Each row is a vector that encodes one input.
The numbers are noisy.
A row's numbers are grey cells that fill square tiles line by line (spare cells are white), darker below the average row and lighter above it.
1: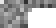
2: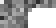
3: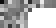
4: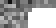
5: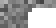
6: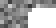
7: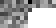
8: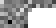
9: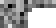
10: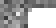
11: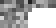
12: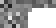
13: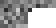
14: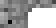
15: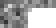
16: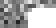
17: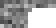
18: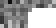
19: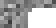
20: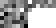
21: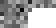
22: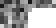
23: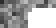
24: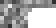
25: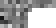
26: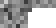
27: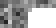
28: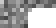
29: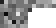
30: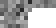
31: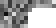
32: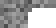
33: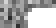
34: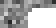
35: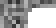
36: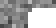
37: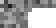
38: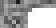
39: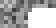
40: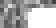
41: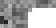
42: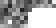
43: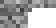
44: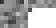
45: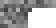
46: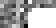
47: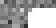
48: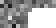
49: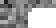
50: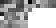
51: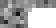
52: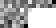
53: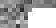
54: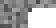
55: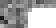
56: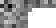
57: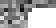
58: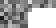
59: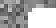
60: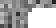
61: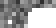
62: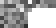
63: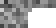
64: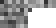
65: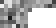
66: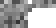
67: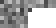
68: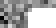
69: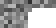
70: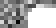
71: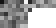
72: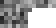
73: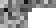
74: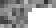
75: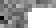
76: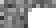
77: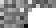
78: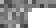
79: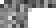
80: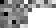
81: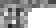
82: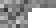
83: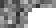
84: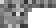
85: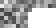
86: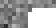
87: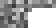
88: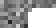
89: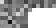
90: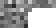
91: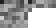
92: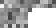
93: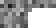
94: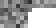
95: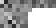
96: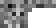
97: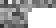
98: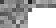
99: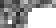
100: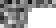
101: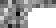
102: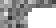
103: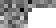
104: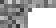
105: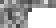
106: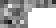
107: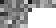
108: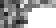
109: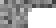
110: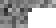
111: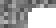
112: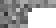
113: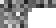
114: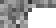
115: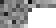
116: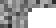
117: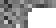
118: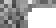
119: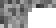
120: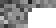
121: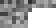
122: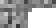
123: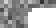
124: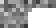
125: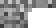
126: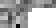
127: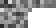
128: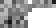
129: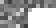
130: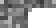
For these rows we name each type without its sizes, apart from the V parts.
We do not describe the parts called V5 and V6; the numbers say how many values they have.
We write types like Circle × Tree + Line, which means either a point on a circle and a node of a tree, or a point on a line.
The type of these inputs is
Line × Line × Tree × V5 × V6.
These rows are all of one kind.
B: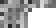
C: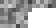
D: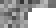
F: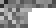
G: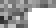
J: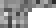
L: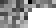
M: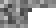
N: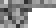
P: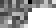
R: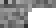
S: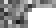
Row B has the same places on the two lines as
F, N, P and S.
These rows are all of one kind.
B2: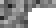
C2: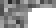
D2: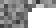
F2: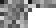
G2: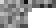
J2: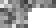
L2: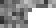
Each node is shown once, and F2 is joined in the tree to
J2.
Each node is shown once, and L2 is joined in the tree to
C2.
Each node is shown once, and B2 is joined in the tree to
D2 and G2.
